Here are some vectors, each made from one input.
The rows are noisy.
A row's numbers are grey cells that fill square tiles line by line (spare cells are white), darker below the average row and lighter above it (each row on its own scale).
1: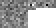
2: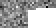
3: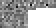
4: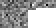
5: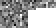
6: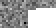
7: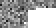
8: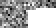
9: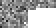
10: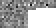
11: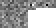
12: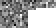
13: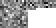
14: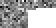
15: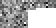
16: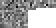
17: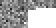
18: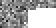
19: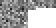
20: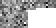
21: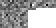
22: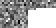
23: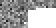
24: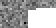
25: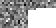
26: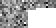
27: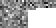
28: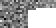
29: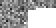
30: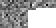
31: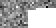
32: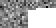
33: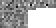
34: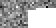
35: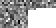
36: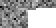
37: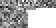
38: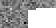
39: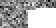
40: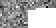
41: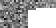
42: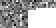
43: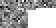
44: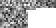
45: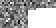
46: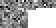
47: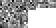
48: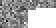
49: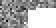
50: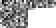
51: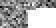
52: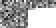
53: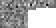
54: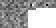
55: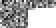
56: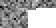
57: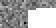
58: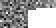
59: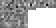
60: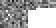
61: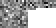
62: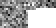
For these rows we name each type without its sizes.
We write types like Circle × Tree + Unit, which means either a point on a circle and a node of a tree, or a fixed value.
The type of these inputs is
Bool × Bool × Bool + Label.
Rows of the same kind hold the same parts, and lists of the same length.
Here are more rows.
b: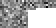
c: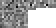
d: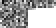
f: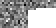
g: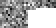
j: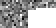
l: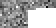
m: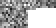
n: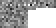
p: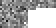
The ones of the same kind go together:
b, c, g, l, m, n, p
d, f, j

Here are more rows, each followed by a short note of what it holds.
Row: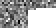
a label
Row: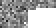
three true/false values
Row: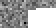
a label
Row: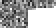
a label
